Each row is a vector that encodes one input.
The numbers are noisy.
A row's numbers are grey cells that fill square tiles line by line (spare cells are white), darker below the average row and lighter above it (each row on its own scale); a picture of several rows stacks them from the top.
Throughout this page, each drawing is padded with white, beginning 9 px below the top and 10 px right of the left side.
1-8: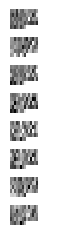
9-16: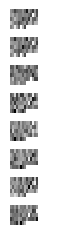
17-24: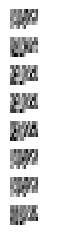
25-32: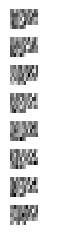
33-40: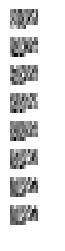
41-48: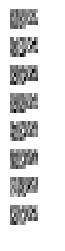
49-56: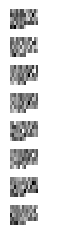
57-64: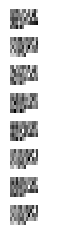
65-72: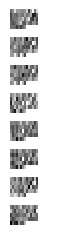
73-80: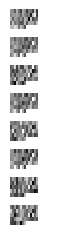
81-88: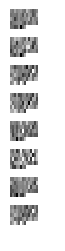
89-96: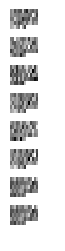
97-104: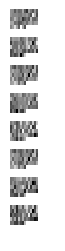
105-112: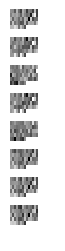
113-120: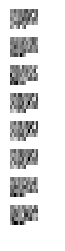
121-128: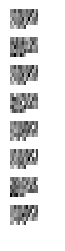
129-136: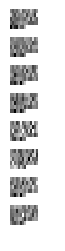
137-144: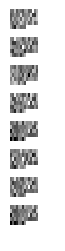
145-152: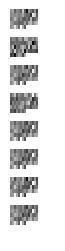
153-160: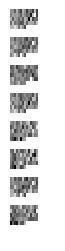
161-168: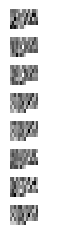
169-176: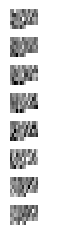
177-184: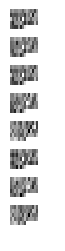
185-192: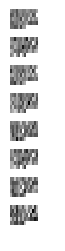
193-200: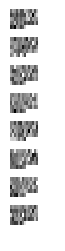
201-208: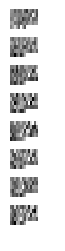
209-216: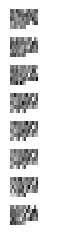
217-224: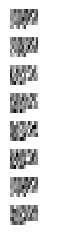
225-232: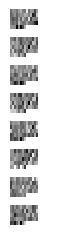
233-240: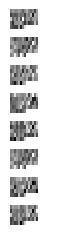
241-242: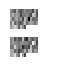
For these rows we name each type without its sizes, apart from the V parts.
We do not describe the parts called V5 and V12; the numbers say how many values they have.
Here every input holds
either a fixed value, or a node of a tree and a true/false value, or a value of V5 and a value of V12.
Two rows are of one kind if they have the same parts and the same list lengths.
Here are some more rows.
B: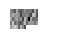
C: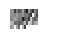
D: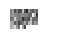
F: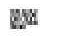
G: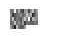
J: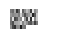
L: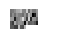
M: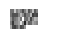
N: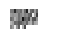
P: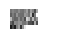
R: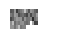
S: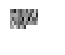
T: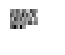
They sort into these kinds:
B, C, D, N, S
F, G, J, L, M, P, T
R

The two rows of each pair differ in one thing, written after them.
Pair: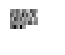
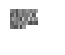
the value of V12
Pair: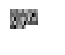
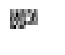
the value of V12
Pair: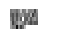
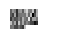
the value of V5
